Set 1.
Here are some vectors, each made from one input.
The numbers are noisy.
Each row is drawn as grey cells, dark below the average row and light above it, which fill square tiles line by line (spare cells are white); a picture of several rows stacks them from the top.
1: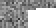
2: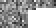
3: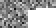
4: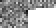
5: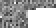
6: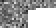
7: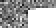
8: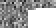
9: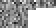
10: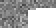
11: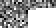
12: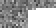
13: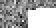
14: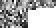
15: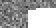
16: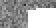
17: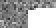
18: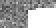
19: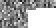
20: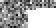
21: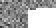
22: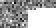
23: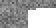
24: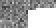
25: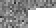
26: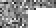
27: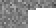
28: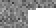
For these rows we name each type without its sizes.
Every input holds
a point on a line.
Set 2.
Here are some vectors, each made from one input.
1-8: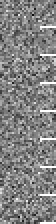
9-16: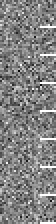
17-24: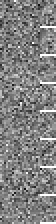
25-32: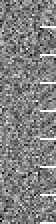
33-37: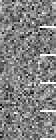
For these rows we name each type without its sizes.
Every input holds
three true/false values.
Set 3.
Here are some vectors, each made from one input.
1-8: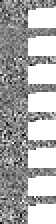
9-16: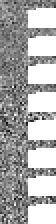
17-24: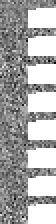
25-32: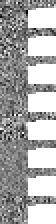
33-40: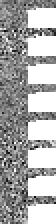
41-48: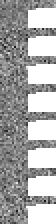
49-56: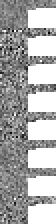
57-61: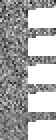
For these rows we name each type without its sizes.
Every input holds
a point on a line.
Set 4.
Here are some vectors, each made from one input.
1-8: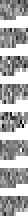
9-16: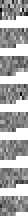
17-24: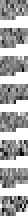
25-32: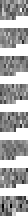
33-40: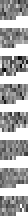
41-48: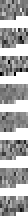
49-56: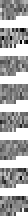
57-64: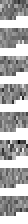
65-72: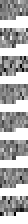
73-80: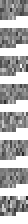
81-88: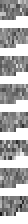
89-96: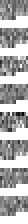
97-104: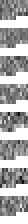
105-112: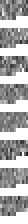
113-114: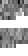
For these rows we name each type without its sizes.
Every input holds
either a fixed value, or five true/false values.
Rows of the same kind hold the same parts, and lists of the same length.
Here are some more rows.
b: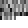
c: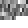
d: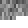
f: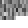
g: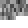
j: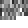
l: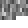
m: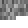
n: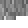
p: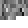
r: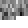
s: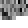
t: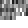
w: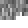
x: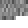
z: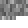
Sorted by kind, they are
b, c, d, f, g, j, l, m, n, p, t, w, x, z
r, s

